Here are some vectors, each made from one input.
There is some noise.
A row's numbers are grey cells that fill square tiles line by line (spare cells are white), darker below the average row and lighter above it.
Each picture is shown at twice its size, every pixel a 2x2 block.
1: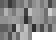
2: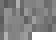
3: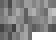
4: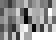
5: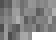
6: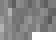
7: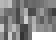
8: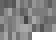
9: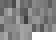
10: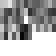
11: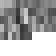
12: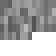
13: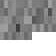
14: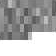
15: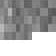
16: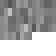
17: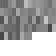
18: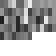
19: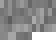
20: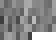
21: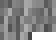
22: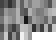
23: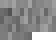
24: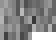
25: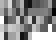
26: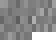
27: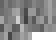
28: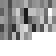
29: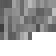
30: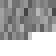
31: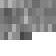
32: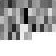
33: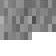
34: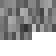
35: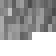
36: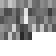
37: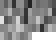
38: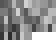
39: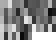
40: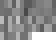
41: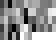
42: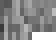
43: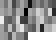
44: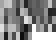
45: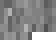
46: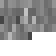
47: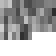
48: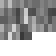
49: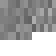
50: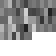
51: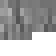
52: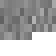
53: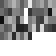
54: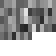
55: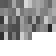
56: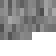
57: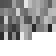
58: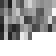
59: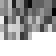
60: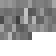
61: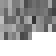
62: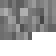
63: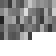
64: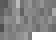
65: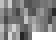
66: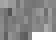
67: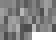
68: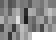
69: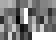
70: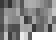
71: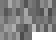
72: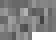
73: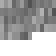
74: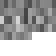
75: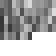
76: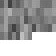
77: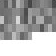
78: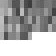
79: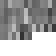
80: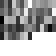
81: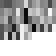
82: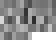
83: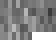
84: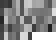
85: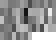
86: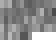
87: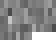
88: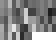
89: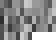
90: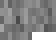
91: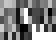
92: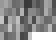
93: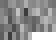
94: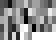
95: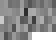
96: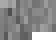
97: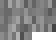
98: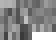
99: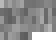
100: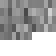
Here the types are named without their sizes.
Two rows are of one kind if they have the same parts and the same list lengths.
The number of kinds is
4.
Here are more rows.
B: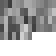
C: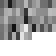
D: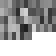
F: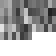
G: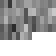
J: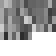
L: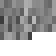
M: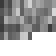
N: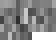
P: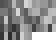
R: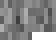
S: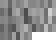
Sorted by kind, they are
B, C, F, G, J, R
D, M
L, N, S
P

